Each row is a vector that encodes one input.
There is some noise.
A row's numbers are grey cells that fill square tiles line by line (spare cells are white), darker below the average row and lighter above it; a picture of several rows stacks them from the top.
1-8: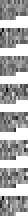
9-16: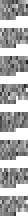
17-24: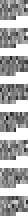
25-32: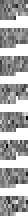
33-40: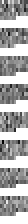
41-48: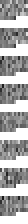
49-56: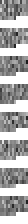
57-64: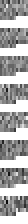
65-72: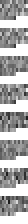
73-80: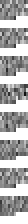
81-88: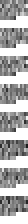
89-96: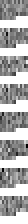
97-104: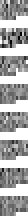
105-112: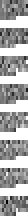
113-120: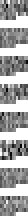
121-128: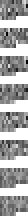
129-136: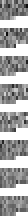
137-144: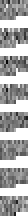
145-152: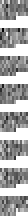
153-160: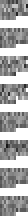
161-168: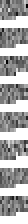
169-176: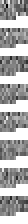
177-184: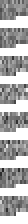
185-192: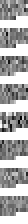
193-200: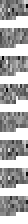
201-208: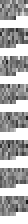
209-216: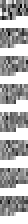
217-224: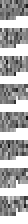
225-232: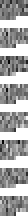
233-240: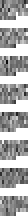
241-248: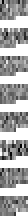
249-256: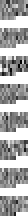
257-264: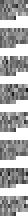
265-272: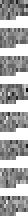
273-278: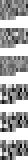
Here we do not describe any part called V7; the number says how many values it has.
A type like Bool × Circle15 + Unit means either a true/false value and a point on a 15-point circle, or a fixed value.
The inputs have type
List2(Bool × V7).
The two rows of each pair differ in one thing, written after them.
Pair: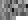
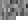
the value of V7 in item 2 of the list
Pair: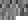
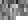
the value of V7 in item 1 of the list
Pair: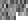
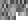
the value of V7 in item 2 of the list
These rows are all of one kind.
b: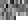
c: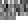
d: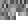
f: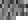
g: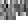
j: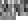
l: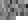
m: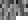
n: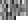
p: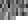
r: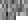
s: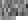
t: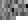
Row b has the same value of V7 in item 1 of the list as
f, m and p.
